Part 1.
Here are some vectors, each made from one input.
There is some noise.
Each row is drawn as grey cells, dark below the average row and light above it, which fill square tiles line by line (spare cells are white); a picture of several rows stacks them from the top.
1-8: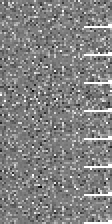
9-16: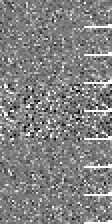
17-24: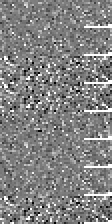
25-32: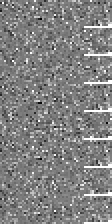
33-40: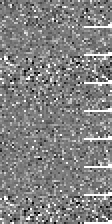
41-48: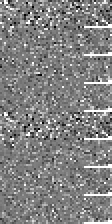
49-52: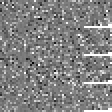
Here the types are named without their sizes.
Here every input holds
a list of points on a line.
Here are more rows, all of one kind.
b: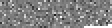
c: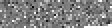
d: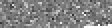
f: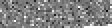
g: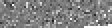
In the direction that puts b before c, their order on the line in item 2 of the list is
b, f, d, c, g.
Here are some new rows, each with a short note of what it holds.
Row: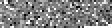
the empty list
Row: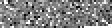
the empty list
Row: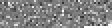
a list of one item
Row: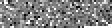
the empty list
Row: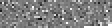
a list of one item
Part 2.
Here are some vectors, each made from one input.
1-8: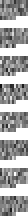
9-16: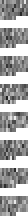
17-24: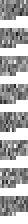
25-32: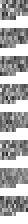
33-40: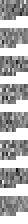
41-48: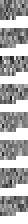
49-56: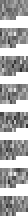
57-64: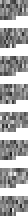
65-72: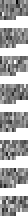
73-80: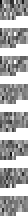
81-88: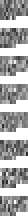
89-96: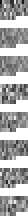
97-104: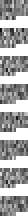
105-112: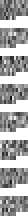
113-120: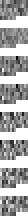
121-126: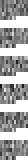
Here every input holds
either a point on a 10-point circle, or a fixed value, or a node of an 11-node tree.
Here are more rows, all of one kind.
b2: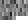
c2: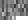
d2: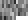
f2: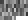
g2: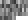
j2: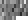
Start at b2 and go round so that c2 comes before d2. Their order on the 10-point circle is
b2, j2, f2, c2, d2, g2.
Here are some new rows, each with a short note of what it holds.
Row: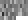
a node of an 11-node tree
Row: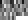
a fixed value
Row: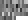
a point on a 10-point circle
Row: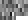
a point on a 10-point circle
